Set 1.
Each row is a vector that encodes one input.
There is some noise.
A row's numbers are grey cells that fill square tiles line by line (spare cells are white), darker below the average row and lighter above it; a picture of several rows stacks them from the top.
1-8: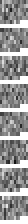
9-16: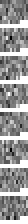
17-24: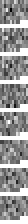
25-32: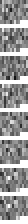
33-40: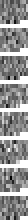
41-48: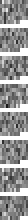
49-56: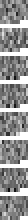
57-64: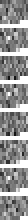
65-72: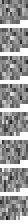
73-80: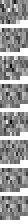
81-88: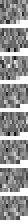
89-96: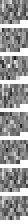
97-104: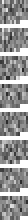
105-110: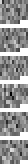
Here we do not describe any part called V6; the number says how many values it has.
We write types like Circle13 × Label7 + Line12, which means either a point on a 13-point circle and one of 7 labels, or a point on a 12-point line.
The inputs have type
Circle8 + Line8 + V6.
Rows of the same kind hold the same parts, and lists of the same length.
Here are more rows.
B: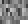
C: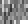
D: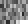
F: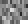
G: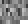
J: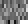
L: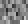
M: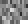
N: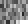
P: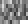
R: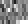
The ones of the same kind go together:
B, F, G, L, M
C, P
D, J, N, R

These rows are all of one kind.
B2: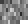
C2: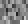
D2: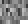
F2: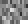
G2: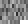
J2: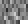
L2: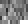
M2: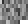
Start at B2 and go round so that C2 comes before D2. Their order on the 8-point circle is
B2, L2, G2, C2, J2, M2, D2, F2.
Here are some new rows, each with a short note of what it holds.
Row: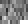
a point on an 8-point circle
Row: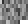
a point on an 8-point circle
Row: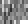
a point on an 8-point line
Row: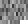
a point on an 8-point circle
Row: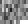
a point on an 8-point line
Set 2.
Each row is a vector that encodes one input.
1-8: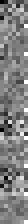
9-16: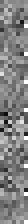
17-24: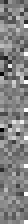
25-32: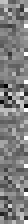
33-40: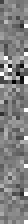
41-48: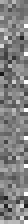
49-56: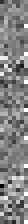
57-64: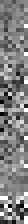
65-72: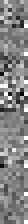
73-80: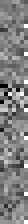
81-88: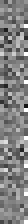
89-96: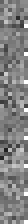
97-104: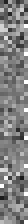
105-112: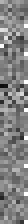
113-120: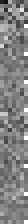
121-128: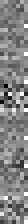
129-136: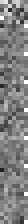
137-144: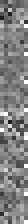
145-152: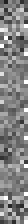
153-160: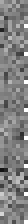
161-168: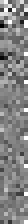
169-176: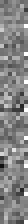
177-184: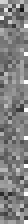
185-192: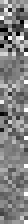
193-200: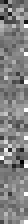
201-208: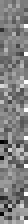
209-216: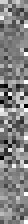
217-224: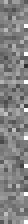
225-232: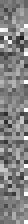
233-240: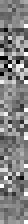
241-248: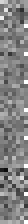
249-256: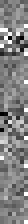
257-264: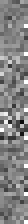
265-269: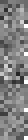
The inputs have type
List3(Circle10).
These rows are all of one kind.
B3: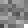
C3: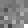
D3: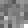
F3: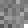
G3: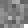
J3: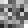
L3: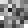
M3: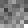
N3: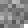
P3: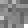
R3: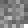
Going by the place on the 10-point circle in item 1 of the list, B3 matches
C3, D3 and J3.
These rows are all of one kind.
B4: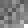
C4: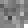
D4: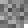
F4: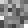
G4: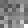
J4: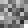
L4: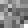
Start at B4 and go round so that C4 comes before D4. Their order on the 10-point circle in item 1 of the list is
B4, C4, D4, F4, L4, J4, G4.
